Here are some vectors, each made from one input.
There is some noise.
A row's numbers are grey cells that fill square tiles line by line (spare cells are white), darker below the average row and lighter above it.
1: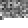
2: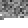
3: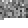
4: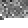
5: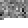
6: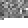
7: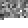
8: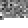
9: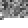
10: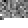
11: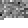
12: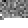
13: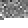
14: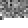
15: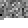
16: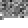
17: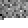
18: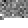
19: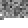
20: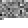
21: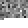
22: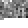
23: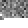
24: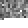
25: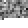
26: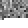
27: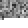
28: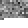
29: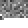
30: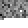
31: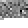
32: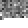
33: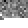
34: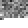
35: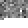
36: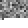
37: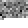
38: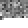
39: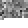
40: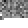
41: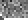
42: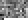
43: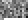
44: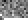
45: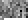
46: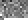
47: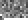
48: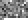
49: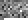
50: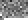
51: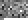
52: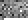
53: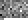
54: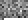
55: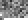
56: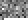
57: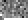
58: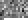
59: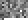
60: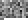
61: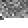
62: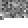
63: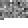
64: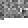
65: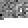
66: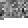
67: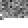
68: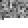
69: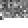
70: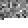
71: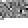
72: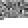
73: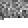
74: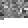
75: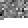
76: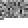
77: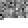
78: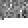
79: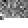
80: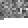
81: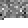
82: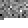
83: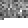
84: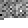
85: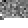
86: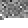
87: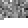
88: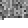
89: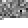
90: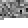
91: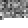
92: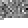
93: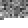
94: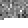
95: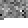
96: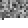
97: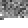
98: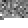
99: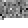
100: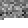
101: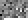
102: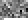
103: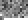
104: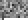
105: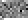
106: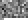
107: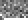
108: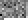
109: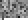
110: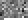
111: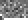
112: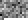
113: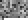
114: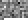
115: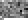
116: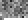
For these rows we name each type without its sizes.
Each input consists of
a label, together with a list of points on a line.
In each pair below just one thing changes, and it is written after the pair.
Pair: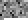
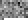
the label
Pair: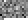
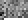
the label
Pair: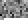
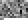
the place on the line in item 1 of the list
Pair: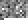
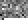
the place on the line in item 2 of the list
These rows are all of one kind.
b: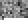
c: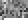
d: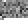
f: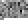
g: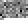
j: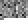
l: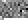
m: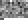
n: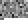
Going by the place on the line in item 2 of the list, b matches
c, d and l.
